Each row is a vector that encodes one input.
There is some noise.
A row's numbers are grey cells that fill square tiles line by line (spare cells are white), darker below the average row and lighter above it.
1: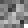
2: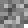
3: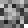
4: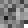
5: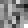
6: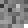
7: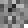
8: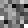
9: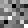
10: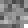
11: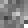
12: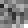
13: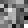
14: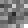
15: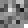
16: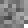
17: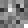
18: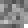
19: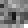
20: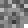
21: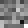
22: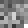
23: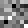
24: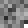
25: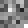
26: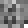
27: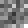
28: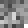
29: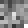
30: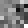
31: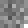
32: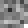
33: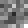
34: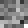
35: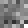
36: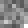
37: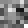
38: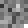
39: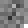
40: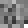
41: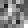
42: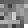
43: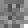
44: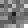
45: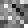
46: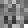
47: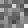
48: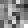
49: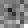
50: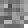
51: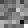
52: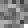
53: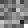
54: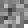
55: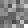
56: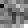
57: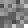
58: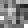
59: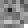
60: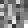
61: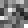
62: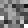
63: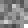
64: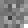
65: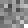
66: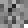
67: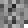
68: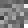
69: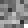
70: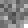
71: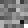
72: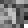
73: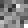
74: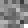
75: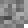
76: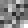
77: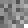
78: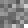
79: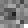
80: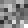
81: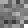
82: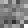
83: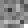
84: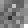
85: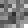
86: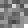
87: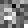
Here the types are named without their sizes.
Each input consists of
a point on a line, together with either a point on a line, or three true/false values.
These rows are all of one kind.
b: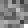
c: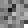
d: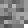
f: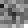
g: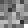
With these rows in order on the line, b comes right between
f and g.
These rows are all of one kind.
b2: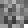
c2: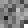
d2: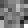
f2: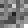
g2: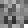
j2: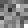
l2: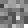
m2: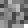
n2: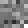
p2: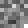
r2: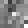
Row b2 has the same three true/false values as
d2, g2, l2 and m2.
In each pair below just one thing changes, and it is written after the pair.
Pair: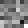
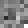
the place on the line
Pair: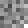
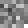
one of the three true/false values
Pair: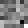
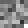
one of the three true/false values
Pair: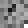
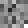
one of the three true/false values
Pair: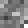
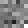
one of the three true/false values
